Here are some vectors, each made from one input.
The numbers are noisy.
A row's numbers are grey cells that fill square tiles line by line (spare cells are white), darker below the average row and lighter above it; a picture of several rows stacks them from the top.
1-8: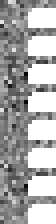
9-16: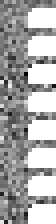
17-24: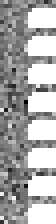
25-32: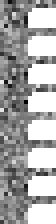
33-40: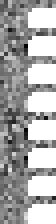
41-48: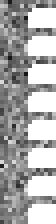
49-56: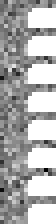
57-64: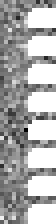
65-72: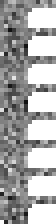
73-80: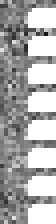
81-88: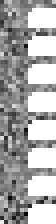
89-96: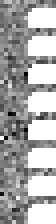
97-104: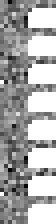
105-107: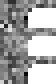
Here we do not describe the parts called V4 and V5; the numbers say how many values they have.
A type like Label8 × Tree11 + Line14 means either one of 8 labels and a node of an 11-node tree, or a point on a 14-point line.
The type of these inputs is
Bool × V4 × V5 + Line3 × Line3.
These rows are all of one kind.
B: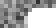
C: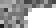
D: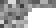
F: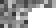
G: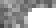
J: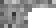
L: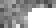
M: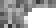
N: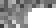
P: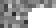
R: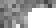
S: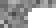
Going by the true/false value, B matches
D, N and S.
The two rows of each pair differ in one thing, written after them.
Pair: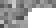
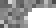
the value of V5
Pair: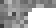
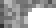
the value of V4
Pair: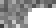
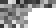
the value of V4
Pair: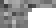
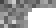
the true/false value
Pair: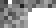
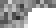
the value of V5
